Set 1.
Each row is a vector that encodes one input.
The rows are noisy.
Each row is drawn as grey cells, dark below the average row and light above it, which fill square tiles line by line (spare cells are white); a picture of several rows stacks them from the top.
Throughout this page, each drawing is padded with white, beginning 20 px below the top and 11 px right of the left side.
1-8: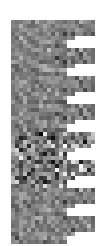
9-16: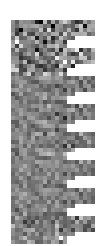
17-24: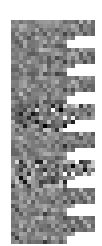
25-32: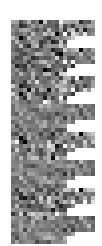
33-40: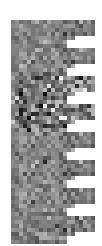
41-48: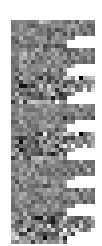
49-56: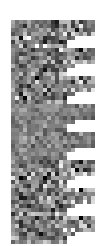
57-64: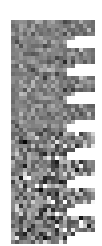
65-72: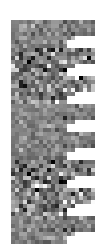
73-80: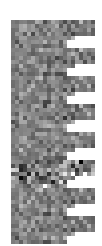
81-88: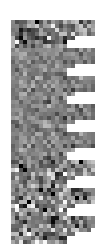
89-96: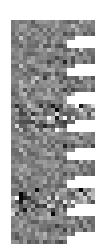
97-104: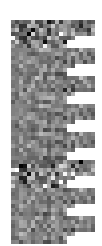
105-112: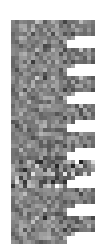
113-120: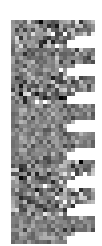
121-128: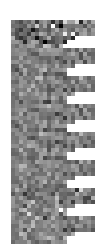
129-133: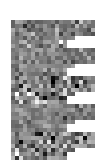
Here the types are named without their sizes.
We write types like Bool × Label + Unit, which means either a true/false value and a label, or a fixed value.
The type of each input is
Bool × Bool × Bool × Bool + Label × Tree + Unit.
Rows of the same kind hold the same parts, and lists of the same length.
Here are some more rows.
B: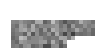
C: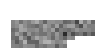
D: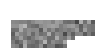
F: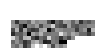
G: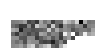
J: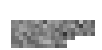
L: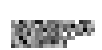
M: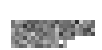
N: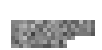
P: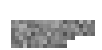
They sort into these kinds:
B, C, D, J, N, P
F, G, L
M

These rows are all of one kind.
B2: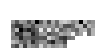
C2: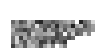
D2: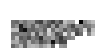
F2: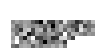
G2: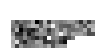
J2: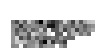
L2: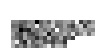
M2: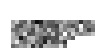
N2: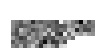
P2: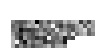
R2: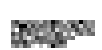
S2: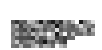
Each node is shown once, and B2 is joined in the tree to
D2.
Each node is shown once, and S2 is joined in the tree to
P2.
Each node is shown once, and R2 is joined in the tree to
D2.
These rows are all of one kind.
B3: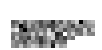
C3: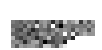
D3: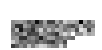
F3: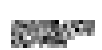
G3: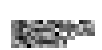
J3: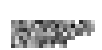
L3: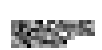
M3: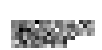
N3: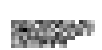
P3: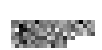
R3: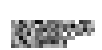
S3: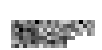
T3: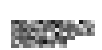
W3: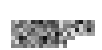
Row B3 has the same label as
J3, N3 and T3.
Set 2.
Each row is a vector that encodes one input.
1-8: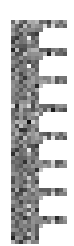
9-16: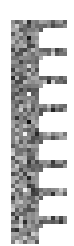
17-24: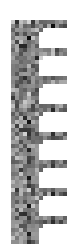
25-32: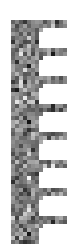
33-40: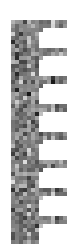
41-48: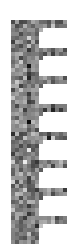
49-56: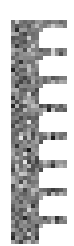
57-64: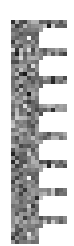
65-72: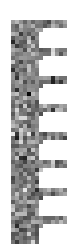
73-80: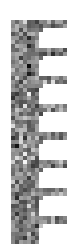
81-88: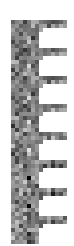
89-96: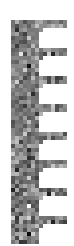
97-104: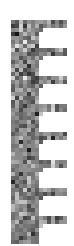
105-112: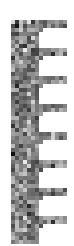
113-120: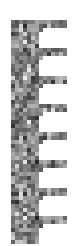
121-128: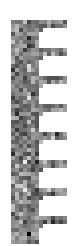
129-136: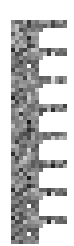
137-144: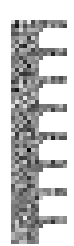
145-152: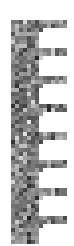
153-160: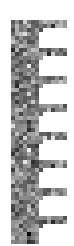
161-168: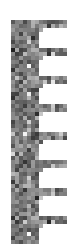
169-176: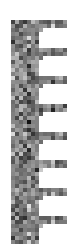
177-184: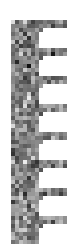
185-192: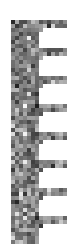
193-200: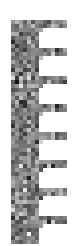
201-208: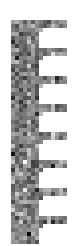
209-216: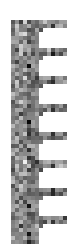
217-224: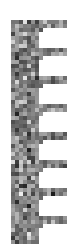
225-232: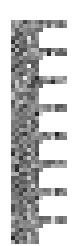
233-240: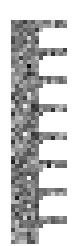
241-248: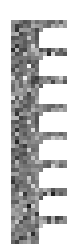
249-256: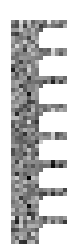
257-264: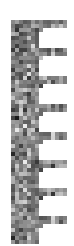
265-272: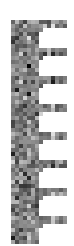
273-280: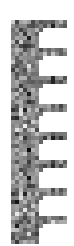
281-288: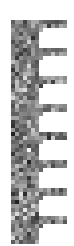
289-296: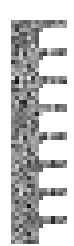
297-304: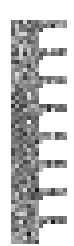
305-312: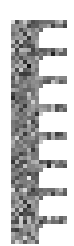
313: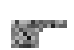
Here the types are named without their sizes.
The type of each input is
(Bool × Bool × Bool + Unit) × Line + Circle.
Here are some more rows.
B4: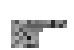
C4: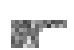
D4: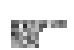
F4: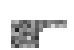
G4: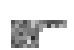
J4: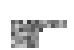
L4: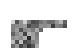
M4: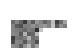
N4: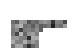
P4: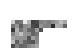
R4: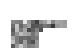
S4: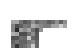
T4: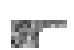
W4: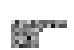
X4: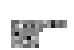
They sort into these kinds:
B4, D4, J4, N4, R4, X4
C4, F4, G4, M4, S4, T4
L4, P4, W4

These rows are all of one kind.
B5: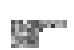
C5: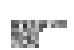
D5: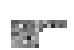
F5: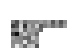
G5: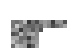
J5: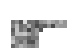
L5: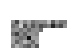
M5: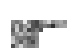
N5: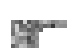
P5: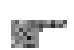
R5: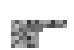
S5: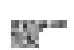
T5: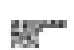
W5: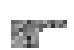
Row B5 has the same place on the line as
J5, M5 and N5.
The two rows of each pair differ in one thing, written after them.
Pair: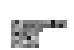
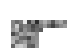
the place on the line
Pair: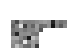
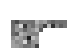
one of the three true/false values
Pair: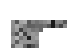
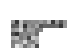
the place on the line
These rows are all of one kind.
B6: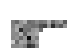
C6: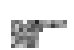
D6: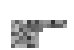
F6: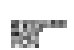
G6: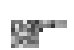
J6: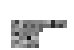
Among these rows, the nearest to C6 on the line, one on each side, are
D6 and G6.
